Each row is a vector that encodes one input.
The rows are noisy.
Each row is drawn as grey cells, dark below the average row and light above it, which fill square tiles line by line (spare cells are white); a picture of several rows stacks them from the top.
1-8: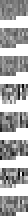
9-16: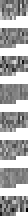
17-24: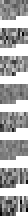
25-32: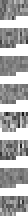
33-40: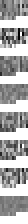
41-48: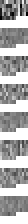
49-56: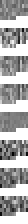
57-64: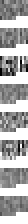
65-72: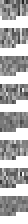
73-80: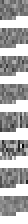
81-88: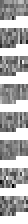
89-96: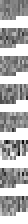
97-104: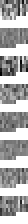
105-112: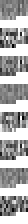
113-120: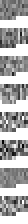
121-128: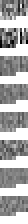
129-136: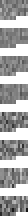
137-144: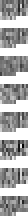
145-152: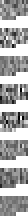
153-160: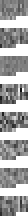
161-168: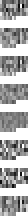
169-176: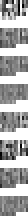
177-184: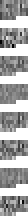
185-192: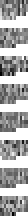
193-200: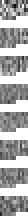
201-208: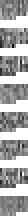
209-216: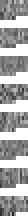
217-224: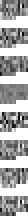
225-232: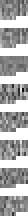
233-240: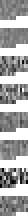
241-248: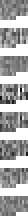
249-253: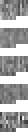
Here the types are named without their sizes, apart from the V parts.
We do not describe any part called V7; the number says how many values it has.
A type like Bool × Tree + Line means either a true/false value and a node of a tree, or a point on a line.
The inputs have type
Line × (Tree + Unit) + V7.
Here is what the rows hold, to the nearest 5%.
About 85% of them hold a point on a line, together with either a fixed value, or a node of a tree. The rest hold a value of V7.
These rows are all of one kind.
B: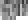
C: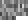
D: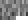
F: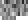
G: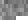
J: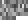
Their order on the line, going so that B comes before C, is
G, J, D, F, B, C.
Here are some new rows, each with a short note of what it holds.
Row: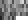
a value of V7
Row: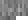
a point on a line and a node of a tree
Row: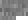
a point on a line and a node of a tree
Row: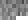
a point on a line
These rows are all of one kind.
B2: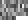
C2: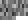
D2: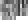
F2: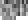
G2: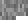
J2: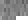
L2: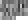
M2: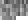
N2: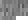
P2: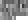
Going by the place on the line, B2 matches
D2, G2 and J2.
